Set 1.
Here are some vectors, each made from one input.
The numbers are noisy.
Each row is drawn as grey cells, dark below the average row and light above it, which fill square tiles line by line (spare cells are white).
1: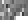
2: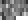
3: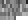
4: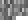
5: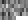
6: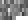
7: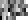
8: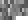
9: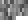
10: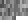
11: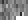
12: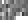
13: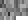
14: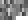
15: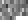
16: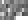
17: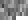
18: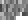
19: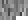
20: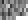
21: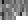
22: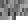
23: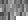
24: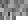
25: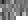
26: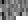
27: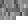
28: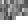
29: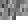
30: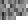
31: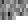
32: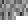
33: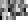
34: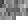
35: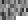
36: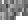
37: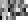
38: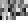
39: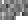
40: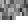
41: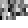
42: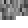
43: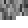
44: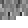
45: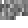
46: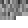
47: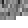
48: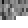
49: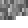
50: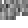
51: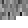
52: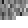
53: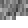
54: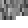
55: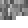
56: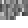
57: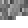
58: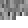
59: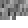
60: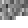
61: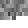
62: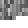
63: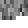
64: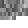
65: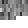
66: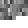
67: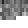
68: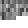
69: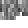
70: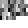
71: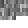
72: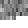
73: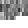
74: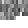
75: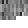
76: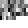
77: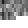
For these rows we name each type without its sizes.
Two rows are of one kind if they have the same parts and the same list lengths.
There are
3 kinds of row.
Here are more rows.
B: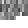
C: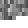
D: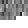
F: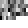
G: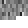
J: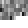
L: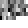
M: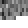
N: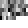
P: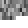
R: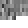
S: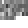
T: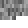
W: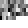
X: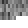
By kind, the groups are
B, C, J, P, S
D, G, M, R, T, X
F, L, N, W

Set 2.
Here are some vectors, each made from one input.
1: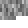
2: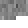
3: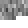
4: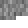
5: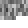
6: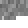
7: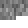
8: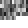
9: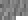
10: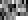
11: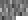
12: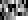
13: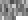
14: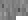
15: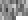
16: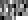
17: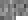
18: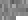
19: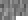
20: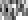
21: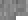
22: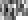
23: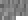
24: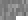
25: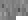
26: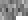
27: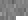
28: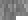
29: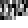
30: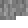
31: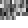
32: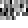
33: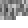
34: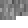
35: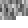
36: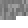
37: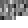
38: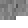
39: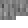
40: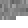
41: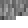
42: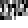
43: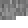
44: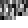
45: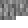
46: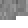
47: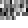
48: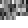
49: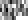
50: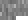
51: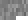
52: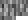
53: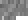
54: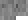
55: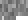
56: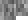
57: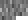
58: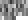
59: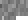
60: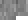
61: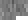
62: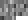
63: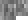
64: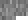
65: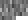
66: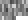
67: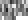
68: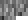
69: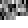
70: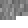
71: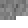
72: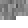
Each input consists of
either a fixed value, or one of 9 labels and a true/false value.
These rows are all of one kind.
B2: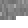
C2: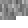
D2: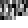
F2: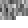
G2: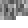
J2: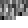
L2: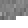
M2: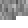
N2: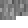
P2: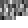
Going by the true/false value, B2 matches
C2, L2, M2 and P2.
